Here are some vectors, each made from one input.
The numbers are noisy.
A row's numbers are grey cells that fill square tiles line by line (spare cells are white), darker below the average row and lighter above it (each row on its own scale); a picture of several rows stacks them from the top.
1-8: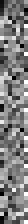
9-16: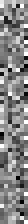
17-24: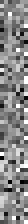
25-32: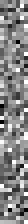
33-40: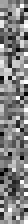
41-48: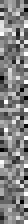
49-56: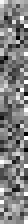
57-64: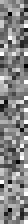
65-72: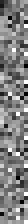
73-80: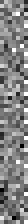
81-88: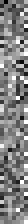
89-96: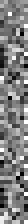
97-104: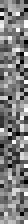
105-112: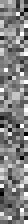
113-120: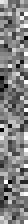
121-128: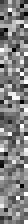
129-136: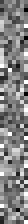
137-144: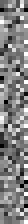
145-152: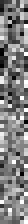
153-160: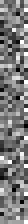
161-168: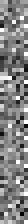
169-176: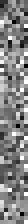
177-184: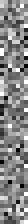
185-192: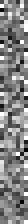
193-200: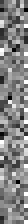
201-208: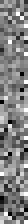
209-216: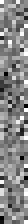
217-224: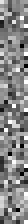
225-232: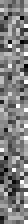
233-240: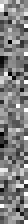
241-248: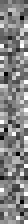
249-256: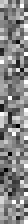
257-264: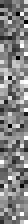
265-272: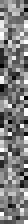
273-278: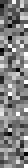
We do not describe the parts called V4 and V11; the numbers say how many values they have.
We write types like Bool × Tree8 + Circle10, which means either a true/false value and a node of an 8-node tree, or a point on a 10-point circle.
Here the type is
(Bool × Bool × Bool × Bool + Unit) × V11 + Line5 × (Line5 + V4).
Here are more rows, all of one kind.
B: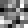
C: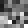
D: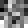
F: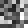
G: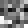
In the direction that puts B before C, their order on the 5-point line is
D, F, B, C, G.
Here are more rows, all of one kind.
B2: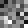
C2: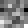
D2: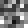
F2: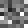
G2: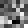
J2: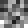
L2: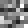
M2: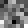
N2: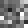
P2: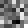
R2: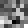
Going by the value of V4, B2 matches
C2 and L2.
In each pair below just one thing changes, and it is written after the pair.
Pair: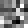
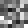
the value of V4
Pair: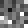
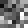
the place on the 5-point line
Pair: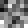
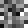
the value of V4
